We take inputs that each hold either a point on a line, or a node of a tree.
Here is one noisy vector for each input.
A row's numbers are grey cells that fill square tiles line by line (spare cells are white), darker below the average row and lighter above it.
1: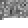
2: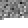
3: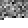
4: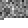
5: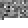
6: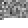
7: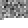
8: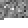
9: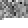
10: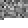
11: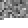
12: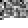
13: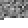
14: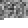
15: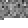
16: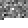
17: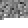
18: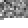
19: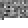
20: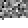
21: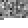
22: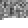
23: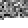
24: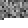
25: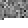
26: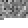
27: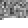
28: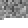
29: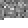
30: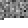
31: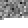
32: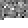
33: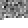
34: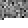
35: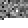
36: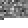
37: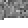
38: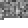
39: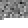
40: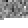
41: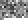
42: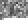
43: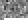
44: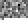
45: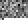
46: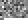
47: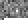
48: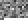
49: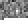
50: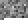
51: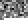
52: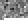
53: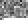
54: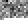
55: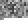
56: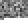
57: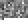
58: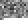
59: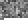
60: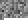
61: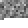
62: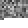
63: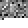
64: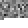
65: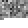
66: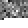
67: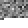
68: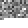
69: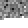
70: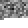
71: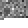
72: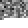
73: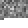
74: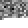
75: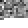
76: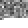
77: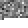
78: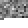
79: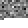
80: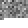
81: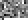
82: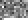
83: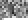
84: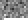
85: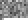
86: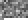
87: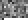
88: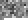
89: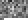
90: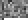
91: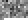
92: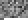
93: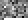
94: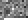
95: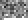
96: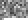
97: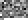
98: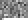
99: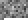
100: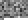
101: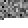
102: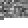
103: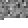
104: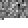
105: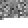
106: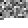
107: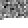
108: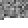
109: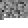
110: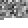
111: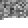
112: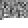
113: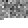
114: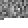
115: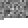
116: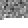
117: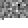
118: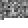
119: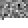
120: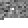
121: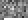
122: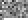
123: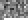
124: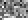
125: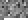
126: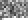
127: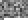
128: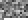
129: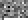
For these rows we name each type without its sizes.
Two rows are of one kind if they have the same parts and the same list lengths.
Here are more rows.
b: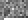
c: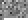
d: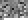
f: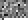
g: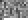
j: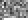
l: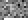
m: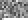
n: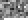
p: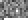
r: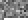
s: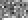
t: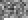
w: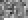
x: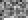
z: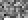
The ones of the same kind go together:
b, f, l, p, r, z
c, d, g, j, m, n, s, t, w, x

